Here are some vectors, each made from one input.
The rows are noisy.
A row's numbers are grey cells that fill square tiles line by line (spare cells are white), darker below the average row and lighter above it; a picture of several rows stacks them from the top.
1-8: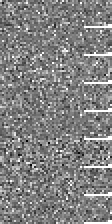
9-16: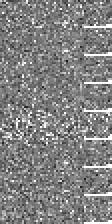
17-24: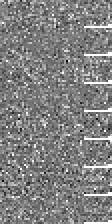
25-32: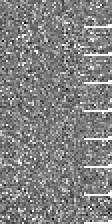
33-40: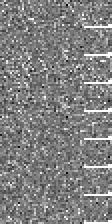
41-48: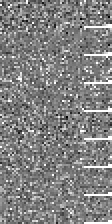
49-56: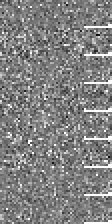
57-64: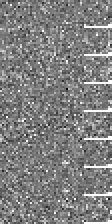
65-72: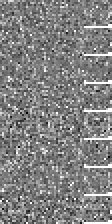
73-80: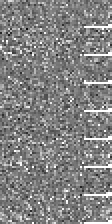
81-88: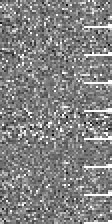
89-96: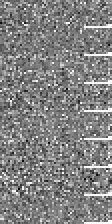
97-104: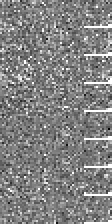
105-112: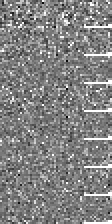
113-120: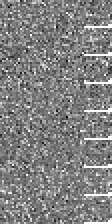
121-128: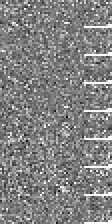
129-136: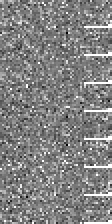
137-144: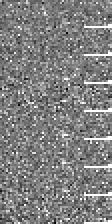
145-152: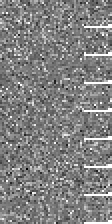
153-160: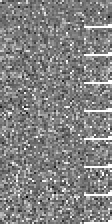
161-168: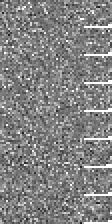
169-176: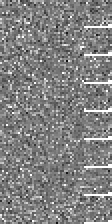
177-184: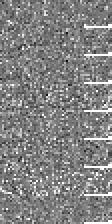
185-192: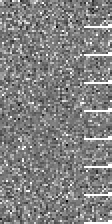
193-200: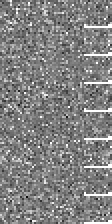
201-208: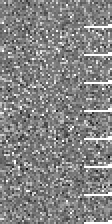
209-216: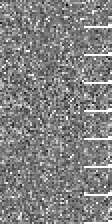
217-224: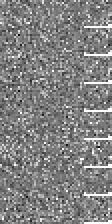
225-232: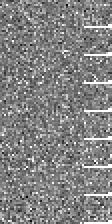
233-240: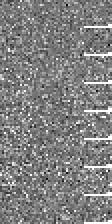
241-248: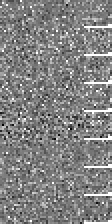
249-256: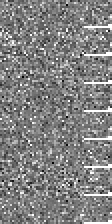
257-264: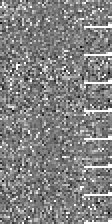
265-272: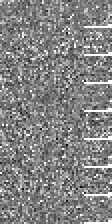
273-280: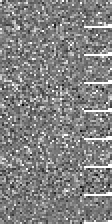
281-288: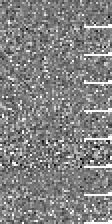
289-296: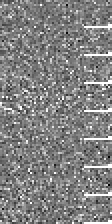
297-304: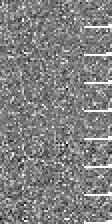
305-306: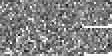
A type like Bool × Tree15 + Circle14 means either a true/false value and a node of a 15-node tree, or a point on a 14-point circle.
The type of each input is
Bool × Circle10 + Circle11 + Unit.
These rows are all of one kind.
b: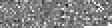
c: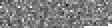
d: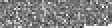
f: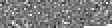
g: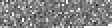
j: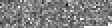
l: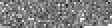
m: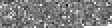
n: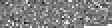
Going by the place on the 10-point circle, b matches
c, f and n.
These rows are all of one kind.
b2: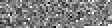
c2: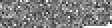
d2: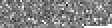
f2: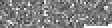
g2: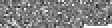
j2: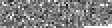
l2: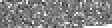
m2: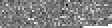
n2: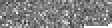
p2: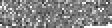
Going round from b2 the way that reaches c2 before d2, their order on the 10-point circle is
b2, l2, j2, c2, n2, d2, p2, g2, f2, m2.
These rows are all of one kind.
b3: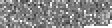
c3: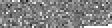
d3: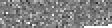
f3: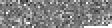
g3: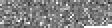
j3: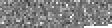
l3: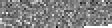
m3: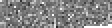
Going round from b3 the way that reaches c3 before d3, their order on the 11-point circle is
b3, m3, c3, l3, d3, f3, g3, j3.
